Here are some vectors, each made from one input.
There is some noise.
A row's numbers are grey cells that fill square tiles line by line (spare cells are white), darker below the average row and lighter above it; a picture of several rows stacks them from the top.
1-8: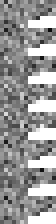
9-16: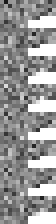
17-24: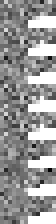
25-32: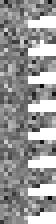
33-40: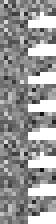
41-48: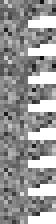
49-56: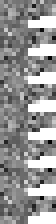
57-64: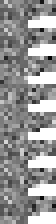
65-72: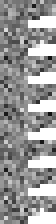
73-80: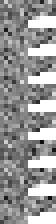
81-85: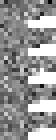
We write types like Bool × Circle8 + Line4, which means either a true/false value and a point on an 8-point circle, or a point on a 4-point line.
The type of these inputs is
Line6 + Line7.
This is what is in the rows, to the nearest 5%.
About 45% of them hold a point on a 6-point line. The rest hold a point on a 7-point line.
